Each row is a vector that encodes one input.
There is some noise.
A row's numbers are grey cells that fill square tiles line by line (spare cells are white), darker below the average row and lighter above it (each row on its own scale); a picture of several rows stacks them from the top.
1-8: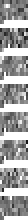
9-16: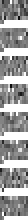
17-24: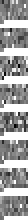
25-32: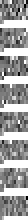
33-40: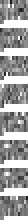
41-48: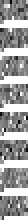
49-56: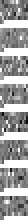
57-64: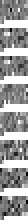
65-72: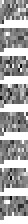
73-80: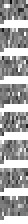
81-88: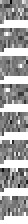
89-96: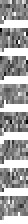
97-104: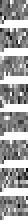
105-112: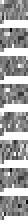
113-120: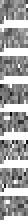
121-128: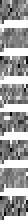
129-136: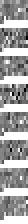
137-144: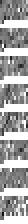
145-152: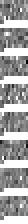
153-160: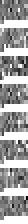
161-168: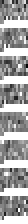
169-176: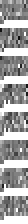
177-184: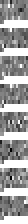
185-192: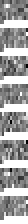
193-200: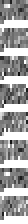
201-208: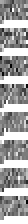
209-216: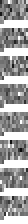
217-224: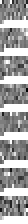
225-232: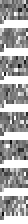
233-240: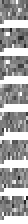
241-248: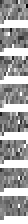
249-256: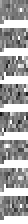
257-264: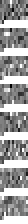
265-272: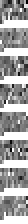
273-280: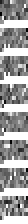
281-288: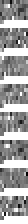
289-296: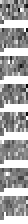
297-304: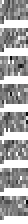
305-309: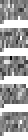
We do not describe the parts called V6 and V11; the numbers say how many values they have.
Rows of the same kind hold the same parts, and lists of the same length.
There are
3 kinds of row.
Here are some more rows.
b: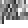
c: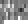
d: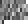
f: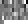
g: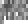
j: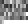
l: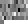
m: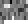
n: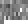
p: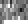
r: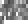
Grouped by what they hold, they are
b, g, n, r
c, m, p
d, f, j, l

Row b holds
a value of V6 and a value of V11.
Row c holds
a point on a 7-point line and a true/false value.
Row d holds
a node of a 10-node tree and a value of V11.
